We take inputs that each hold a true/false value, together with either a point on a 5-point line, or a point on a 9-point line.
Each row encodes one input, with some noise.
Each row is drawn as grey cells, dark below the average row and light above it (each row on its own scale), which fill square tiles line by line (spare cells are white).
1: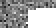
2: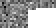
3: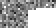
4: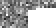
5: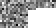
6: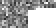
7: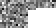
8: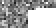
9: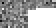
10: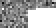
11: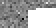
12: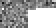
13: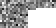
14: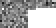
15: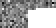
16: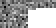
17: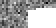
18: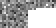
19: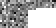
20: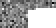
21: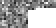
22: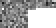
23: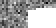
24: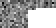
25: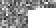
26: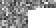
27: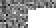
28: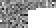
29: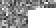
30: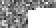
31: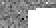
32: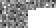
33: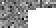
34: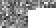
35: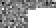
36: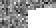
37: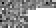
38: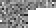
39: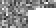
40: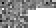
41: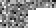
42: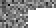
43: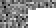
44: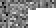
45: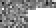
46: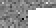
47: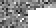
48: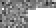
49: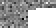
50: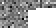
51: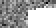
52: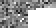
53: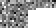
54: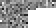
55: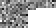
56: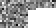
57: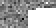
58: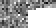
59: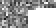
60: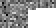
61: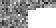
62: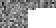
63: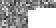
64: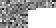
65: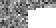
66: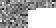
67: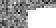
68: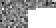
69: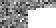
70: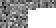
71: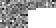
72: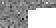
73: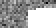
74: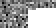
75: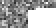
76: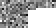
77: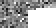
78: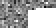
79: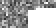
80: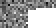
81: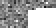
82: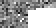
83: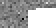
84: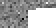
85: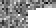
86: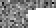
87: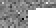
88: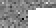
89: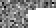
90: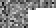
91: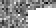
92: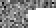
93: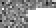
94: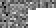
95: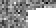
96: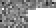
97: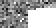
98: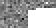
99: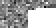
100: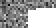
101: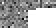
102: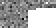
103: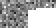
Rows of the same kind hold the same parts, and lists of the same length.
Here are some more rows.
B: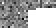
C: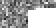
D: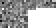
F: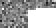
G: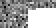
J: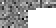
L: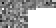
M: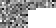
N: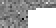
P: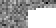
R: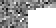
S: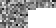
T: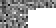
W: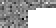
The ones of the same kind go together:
B, C, D, F, G, J, L, N, T, W
M, P, R, S

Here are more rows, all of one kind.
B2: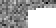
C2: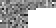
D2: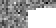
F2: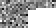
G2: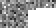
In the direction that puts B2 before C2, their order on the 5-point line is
G2, B2, D2, F2, C2.
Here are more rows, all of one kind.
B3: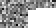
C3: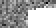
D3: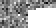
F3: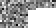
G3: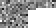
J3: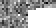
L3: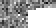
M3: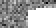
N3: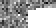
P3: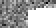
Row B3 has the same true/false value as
F3 and G3.
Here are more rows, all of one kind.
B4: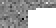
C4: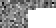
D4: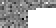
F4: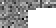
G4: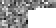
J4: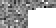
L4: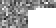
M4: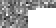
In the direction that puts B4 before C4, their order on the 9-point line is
F4, D4, B4, J4, C4, G4, L4, M4.
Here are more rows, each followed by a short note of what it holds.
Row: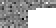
a point on a 9-point line and a true/false value
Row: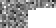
a point on a 5-point line and a true/false value
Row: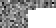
a point on a 9-point line and a true/false value
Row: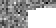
a point on a 5-point line and a true/false value
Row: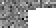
a point on a 9-point line and a true/false value
